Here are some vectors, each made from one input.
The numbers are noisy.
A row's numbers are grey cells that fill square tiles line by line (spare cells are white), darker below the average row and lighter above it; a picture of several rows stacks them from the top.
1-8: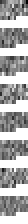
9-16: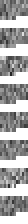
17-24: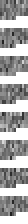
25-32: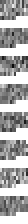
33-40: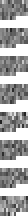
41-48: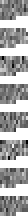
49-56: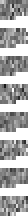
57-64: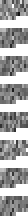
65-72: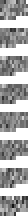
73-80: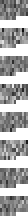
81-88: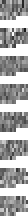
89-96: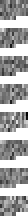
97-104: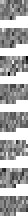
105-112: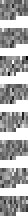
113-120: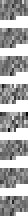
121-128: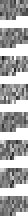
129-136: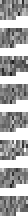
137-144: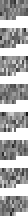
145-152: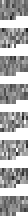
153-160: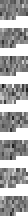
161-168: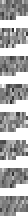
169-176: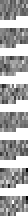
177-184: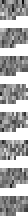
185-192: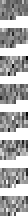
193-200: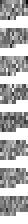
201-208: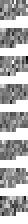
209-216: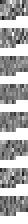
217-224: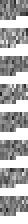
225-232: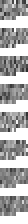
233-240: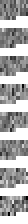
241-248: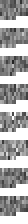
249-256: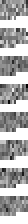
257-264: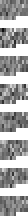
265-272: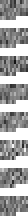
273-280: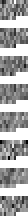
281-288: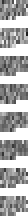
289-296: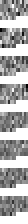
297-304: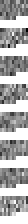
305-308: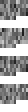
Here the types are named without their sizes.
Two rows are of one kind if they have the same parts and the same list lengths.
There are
2 kinds of row.
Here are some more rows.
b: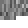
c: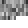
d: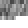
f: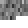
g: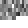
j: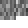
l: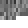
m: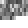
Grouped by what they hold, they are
b, d, f, j, l, m
c, g

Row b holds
a point on a line and a true/false value.
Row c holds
a point on a circle.
